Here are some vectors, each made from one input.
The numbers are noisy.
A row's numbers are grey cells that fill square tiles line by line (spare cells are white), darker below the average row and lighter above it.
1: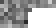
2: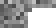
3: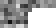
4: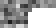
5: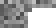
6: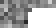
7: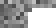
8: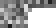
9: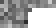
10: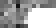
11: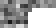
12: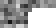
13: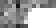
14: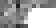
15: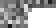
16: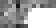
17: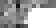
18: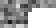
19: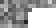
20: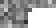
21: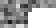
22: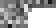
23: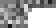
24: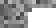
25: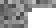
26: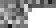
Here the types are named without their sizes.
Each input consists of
a point on a line.
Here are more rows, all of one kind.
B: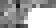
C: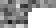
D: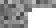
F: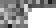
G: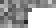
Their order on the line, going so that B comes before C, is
F, B, D, G, C.
